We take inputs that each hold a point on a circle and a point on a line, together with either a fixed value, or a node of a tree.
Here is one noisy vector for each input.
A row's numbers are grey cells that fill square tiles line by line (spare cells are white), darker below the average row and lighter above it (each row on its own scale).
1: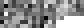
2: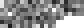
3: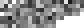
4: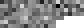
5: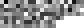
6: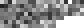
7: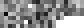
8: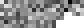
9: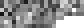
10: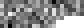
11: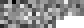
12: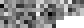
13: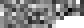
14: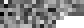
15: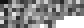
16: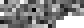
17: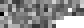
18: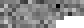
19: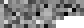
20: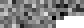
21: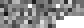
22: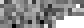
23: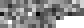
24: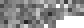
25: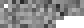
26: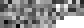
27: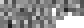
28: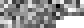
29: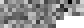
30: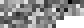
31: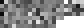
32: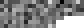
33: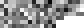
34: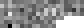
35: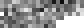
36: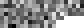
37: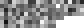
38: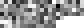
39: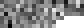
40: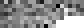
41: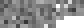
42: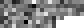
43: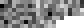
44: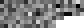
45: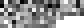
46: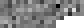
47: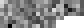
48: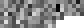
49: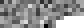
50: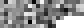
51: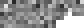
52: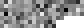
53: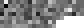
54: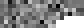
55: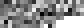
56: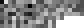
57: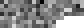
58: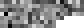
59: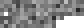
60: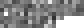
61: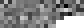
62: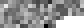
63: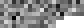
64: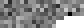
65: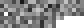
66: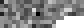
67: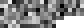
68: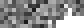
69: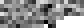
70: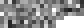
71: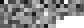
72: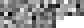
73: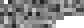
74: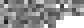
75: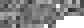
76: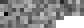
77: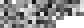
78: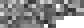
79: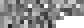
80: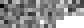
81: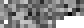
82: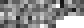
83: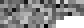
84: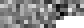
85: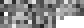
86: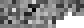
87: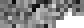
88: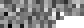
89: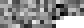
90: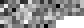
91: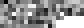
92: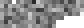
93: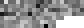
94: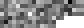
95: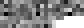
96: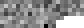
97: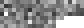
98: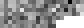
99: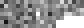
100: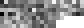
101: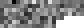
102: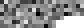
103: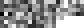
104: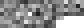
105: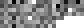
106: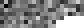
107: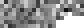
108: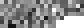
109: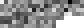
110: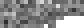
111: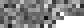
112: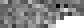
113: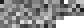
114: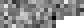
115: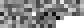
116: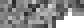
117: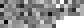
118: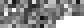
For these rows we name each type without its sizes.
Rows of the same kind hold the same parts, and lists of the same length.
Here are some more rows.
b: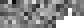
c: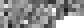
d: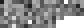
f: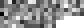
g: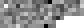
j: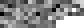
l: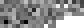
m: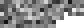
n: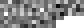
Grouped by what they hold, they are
b, d, f, g, j, n
c, l, m

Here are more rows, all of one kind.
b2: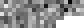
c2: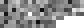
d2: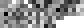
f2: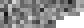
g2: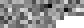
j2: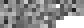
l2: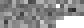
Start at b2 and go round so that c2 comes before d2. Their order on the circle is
b2, f2, c2, g2, d2, j2, l2.
